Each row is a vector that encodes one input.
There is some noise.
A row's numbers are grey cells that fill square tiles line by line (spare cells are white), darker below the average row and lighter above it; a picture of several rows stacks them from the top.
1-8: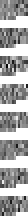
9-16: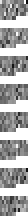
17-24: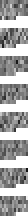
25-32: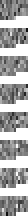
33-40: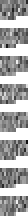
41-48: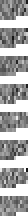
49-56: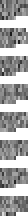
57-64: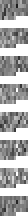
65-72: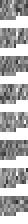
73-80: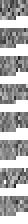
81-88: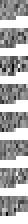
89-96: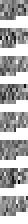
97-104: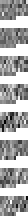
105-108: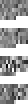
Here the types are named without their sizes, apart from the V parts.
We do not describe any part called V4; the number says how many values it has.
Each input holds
a list of items, each either a point on a line, or a true/false value and a value of V4.
